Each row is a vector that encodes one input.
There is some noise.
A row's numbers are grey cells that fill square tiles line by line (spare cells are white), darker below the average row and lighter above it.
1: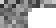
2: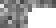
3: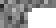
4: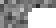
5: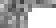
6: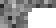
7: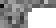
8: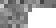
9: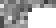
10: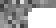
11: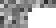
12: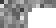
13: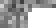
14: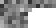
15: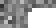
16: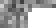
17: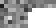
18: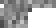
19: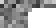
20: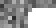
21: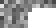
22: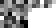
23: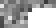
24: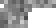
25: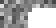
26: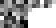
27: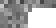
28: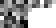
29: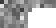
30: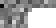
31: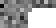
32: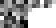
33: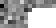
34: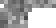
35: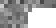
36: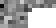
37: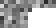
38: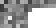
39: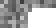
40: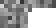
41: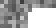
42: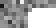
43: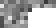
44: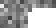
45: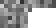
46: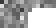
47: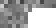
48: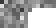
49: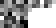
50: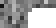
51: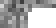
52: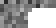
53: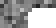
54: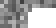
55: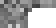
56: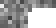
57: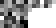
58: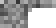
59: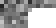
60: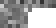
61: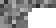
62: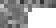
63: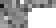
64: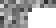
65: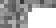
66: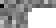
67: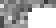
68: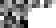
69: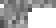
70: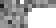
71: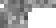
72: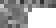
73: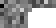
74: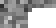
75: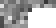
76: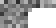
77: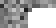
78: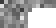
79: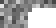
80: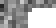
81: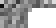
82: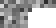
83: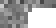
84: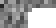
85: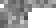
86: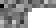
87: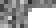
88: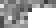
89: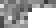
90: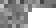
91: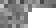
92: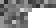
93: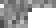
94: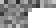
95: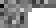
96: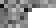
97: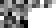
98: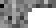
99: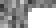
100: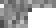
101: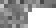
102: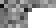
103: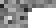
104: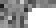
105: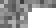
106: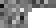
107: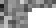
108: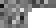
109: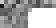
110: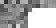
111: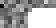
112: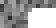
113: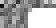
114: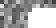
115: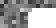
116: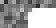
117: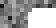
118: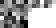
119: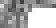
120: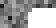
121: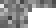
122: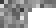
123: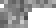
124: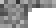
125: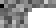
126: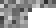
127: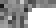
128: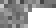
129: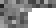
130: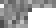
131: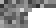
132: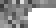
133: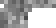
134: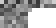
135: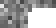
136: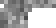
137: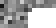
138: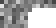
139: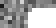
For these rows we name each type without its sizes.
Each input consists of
a list of points on a line.
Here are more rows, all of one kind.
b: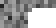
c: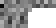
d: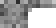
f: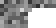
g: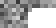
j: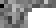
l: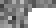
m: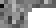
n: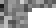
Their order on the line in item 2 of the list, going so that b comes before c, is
l, f, d, n, b, c, m, g, j.
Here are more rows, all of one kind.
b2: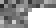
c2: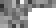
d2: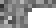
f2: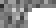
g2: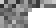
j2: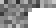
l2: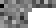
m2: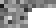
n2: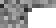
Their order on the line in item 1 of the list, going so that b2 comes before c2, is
f2, l2, b2, g2, j2, n2, m2, d2, c2.
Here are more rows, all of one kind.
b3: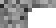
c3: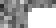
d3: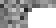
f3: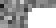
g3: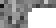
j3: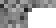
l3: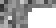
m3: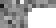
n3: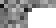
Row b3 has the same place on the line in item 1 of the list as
d3, j3 and n3.
